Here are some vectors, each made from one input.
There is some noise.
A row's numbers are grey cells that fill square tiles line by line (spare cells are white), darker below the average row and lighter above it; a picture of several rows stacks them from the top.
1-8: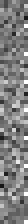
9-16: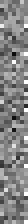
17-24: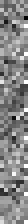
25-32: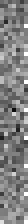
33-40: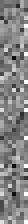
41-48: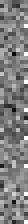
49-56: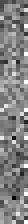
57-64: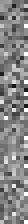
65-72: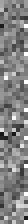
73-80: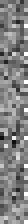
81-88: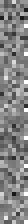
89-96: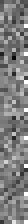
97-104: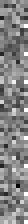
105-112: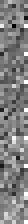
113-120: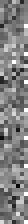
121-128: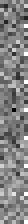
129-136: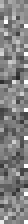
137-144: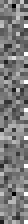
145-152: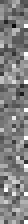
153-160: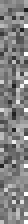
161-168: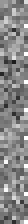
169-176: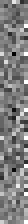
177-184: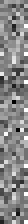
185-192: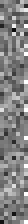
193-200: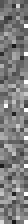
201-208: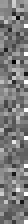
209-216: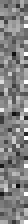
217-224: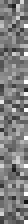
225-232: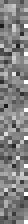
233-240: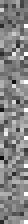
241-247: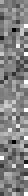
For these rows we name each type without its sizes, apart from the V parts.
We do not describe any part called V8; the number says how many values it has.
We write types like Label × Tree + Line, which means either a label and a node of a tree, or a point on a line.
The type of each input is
Line × Line × (Line + V8).
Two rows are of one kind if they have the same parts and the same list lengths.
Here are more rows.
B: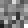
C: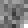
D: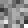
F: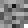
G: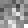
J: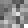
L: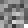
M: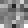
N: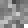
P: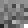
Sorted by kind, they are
B, F, G, J, L, N, P
C, D, M

